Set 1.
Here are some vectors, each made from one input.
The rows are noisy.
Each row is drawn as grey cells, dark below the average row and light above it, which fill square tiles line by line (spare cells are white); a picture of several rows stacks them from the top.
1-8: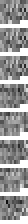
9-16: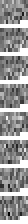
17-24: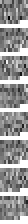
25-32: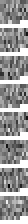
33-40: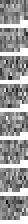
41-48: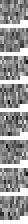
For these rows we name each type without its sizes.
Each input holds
four true/false values.
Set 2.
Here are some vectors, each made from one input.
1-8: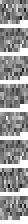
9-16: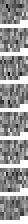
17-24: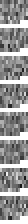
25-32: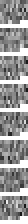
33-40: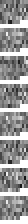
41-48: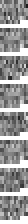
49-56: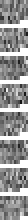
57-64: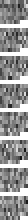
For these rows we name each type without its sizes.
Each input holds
four true/false values.
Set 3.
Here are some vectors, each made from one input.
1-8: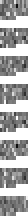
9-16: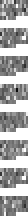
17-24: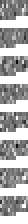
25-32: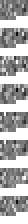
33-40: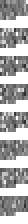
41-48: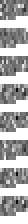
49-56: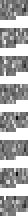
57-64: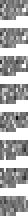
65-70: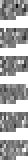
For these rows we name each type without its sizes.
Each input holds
four true/false values.
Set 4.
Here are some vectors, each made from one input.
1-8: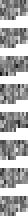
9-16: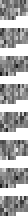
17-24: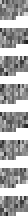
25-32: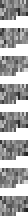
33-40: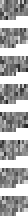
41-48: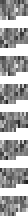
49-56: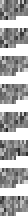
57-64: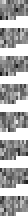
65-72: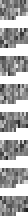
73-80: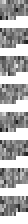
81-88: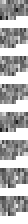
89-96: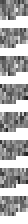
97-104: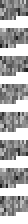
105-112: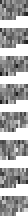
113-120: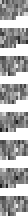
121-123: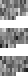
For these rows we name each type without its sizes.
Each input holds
three true/false values.
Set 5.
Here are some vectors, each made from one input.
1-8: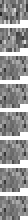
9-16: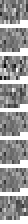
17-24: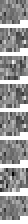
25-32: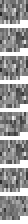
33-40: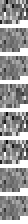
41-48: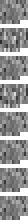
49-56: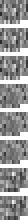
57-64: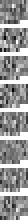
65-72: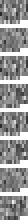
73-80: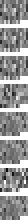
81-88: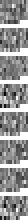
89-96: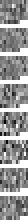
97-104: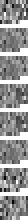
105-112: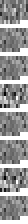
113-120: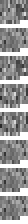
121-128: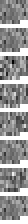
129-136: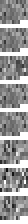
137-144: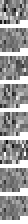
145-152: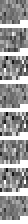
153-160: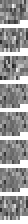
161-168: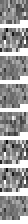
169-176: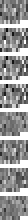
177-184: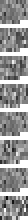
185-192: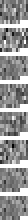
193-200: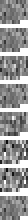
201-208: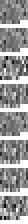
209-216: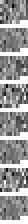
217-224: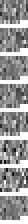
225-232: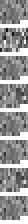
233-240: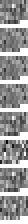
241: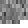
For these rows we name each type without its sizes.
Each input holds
three true/false values.
